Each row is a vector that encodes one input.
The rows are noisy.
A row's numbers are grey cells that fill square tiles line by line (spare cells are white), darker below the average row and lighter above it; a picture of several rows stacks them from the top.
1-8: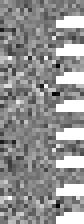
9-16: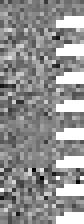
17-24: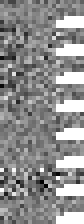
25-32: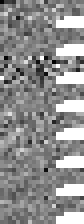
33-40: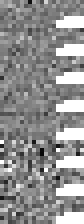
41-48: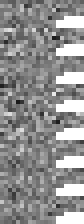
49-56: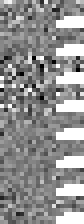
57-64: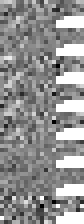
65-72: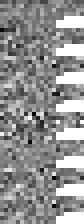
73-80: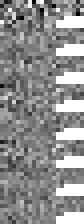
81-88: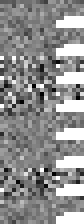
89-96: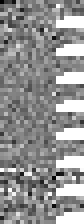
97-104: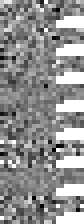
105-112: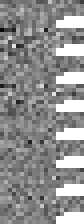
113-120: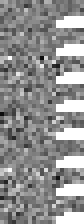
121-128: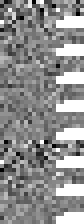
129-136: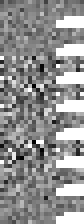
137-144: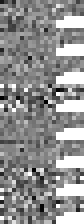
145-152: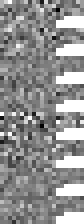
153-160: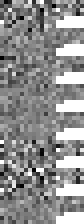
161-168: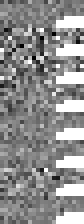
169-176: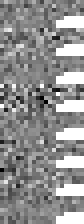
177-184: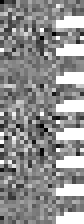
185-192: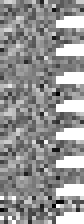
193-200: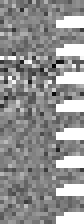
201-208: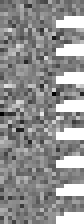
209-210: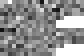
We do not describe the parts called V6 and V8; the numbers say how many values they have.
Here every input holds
a point on a 4-point line, together with either a point on a 4-point line, or a point on a 5-point line, a value of V6 and a value of V8.
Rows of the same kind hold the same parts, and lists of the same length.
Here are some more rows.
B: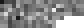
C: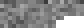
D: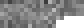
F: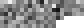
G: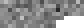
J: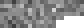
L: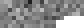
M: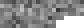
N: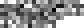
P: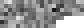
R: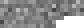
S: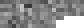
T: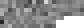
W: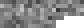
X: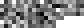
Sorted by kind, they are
B, C, D, F, G, J, L, M, P, R, S, T, W
N, X

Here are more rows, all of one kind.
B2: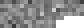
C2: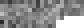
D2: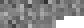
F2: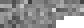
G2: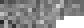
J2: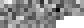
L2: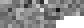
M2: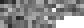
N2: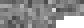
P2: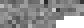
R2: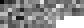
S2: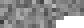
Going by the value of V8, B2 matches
P2 and R2.
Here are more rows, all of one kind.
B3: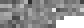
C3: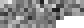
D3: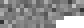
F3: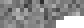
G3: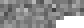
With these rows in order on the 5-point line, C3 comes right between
B3 and F3.
